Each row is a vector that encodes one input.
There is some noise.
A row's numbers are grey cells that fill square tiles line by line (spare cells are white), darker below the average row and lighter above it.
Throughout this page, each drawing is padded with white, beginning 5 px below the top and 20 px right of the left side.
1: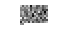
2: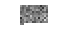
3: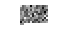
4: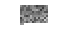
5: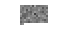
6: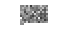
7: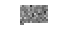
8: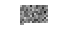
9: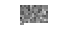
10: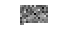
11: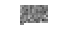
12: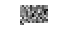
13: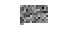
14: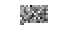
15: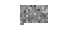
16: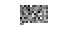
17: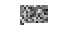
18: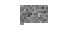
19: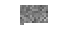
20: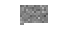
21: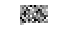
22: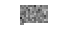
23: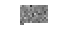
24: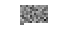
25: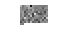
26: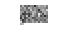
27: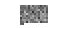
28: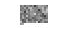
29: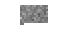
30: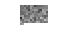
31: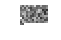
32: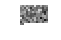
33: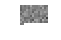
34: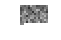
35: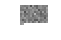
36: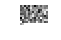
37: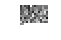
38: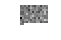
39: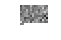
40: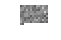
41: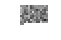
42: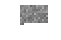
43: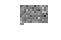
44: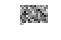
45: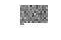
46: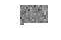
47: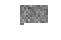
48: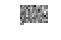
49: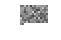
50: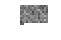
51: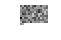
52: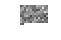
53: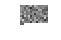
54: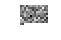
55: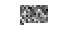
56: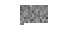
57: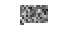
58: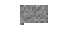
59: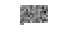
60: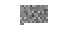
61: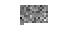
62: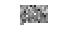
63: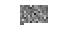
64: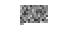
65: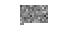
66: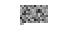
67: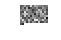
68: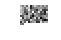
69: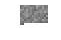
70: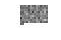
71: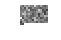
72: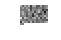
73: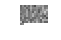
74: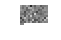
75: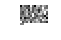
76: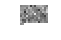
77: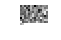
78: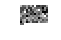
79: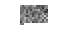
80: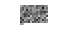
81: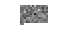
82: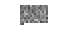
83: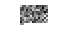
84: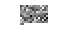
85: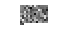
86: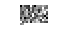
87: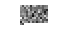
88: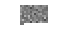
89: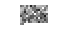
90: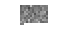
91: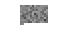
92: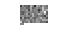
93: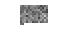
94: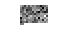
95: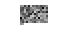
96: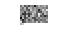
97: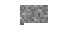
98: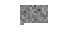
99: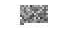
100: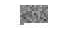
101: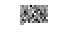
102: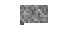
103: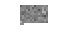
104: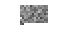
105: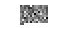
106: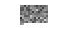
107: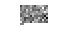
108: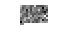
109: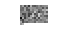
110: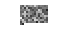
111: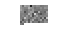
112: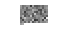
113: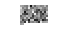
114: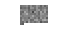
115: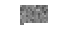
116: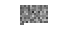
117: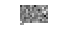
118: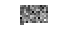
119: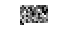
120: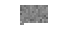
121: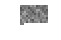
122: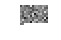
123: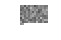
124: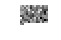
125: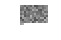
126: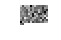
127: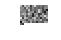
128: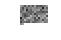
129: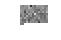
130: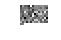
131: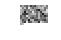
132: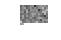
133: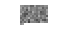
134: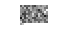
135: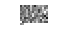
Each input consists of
either a point on a 15-point circle, or a point on a 7-point line.
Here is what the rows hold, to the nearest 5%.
About 70% of them hold a point on a 15-point circle. The rest hold a point on a 7-point line.
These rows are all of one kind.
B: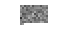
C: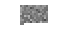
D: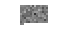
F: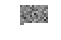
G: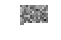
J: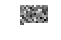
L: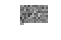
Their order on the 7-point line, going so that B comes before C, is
L, J, D, F, B, G, C.
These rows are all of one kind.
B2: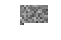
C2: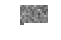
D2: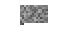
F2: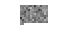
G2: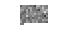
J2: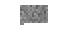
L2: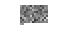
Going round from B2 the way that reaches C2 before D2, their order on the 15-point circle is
B2, L2, J2, C2, G2, D2, F2.
